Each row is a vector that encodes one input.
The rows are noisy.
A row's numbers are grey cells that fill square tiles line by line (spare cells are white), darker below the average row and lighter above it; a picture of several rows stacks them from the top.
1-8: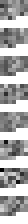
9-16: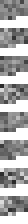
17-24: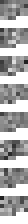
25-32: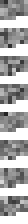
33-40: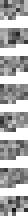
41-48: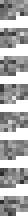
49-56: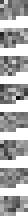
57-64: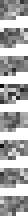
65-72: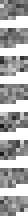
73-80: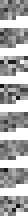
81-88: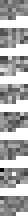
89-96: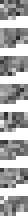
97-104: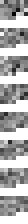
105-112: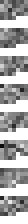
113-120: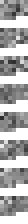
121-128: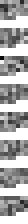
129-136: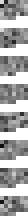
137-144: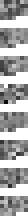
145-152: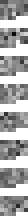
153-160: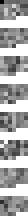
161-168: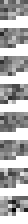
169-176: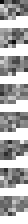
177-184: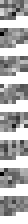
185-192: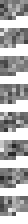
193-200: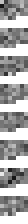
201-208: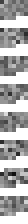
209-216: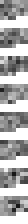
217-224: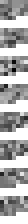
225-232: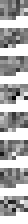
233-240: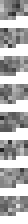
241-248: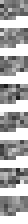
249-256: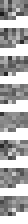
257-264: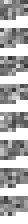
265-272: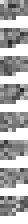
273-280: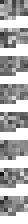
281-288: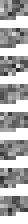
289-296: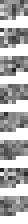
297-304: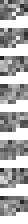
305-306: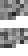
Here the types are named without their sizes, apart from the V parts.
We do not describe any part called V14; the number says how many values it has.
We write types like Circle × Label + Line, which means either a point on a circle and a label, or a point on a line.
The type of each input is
Bool × Circle × V14.
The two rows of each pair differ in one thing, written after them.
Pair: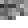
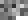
the place on the circle
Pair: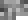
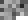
the true/false value
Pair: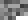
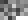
the value of V14
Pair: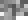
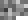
the true/false value
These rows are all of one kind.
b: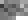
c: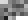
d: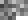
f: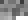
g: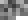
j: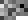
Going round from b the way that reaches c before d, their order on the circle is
b, c, g, f, j, d.
